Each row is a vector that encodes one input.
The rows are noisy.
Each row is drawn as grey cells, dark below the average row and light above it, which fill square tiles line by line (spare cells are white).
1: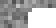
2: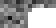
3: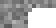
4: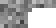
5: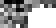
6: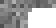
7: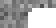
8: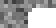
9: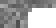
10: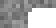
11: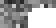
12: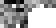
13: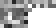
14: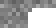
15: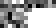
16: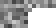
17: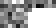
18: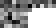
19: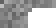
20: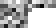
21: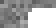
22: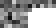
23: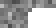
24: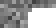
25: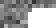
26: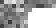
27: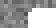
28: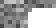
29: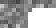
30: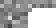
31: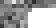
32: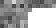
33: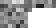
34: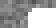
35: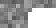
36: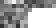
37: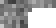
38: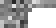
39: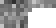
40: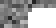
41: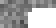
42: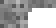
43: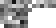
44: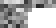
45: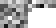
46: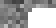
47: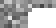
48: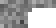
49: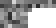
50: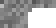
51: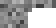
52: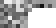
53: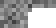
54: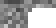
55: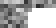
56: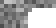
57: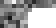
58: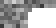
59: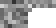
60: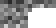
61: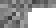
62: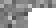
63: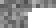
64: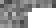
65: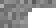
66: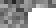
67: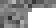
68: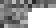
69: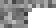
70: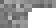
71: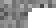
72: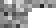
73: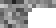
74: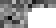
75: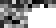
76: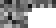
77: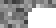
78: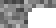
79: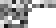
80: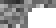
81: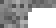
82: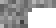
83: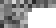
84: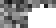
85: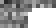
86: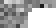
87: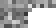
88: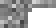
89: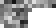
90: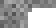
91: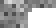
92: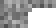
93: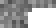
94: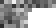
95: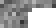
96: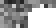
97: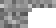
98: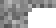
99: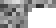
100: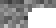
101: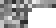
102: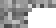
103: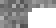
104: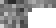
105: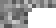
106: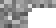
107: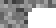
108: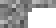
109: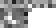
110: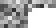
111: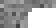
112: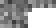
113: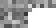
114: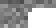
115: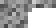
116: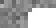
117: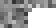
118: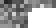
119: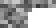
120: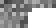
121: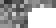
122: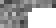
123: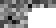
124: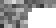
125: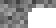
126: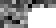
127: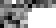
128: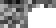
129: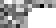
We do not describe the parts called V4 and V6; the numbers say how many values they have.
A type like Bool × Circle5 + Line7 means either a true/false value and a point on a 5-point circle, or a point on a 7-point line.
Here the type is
Bool × V4 + Line7 × V6.
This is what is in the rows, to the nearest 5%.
About 65% of them hold a point on a 7-point line and a value of V6. The rest hold a true/false value and a value of V4.
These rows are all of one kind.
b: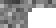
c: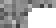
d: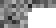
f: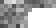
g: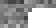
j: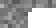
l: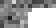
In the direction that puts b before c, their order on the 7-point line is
g, l, f, d, b, j, c.
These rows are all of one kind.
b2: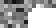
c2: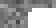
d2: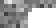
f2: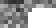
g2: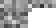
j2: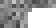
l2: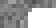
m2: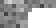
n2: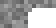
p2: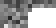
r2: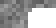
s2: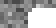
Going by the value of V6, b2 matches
l2, n2, r2 and s2.
